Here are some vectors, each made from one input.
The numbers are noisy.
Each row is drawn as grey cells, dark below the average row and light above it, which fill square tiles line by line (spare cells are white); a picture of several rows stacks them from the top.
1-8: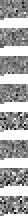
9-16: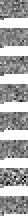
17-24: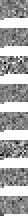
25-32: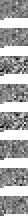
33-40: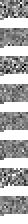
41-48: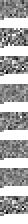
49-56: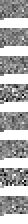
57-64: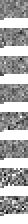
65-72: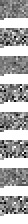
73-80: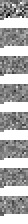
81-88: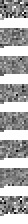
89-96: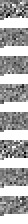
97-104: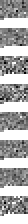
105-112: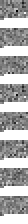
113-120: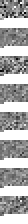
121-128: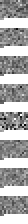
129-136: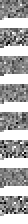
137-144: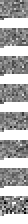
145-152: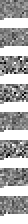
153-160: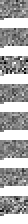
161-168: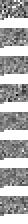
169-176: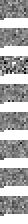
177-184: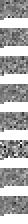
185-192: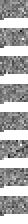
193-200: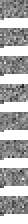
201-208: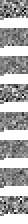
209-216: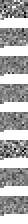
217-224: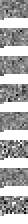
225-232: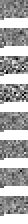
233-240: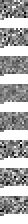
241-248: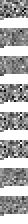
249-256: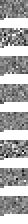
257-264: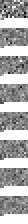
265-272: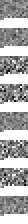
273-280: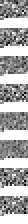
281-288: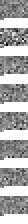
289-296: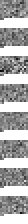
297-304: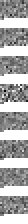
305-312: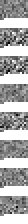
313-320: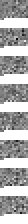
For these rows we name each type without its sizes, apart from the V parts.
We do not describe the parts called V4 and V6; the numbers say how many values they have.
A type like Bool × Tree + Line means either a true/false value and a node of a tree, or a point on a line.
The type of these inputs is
Circle + (Label + Line) × (Tree + V6) + V4.
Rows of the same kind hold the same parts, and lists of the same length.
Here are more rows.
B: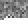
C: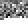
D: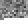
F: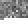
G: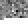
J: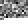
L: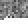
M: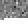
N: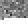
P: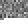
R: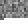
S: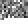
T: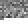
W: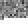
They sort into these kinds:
B, F, L, M
C, J
D, T
G, N, W
P, R
S

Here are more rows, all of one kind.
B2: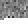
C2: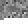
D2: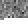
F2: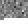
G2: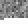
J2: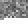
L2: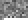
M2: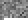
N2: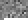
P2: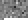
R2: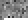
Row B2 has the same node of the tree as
D2 and R2.
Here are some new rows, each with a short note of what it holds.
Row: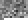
a label and a value of V6
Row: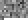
a label and a value of V6
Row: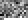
a value of V4
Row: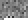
a point on a line and a node of a tree
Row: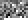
a value of V4
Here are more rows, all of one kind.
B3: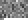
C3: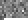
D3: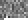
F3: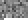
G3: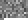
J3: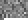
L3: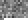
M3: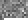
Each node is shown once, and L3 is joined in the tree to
D3 and G3.
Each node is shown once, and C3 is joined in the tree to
M3.
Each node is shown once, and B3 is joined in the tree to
F3.
